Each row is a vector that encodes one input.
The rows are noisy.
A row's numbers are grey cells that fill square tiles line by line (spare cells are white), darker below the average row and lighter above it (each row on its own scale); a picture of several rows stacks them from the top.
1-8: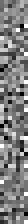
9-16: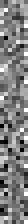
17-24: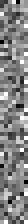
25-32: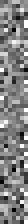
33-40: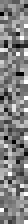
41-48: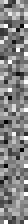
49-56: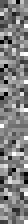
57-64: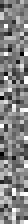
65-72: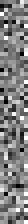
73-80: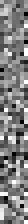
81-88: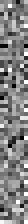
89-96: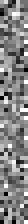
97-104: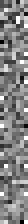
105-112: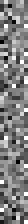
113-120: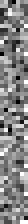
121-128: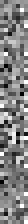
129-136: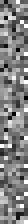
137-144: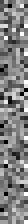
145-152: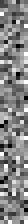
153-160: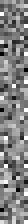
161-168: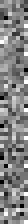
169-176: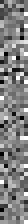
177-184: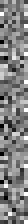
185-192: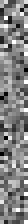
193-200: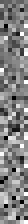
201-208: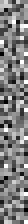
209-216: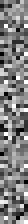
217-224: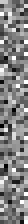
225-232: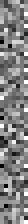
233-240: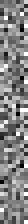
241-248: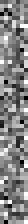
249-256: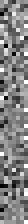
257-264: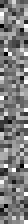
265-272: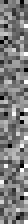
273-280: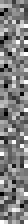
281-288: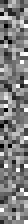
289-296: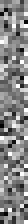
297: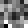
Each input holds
a point on a 4-point line and a true/false value, together with either a fixed value, or a node of a 9-node tree.
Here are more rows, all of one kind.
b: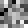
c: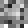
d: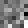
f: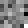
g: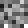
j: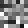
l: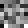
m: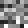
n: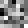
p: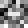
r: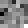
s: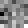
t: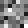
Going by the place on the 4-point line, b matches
r and s.
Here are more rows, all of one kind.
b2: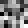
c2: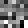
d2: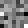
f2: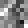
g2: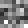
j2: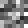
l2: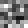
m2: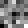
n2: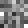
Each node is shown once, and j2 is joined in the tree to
c2 and n2.
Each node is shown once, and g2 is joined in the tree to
l2 and n2.
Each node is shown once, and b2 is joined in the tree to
m2.
